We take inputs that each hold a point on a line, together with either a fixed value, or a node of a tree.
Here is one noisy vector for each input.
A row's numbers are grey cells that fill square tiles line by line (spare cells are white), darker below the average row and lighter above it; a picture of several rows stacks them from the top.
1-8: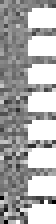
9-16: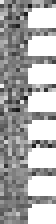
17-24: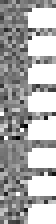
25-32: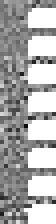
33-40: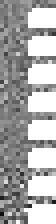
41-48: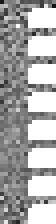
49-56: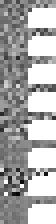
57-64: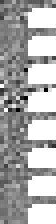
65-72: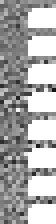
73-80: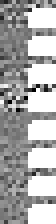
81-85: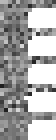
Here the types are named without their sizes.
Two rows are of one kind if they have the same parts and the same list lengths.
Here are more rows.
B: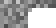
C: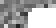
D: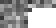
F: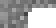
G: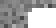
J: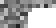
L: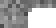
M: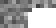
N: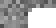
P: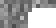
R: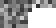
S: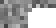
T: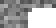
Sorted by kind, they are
B, F, L, N, P, R, T
C, D, G, J, M, S

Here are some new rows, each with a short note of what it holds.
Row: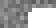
a point on a line
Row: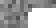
a point on a line
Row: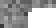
a point on a line
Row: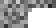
a point on a line
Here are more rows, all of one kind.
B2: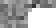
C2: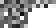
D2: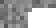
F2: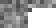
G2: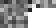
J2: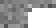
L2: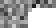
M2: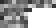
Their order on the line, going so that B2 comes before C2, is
G2, J2, D2, B2, C2, M2, F2, L2.
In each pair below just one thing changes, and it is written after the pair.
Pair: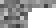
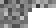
the node of the tree
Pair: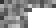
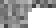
the place on the line
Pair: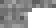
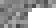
the place on the line
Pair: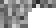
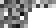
the place on the line
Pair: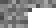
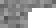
the place on the line
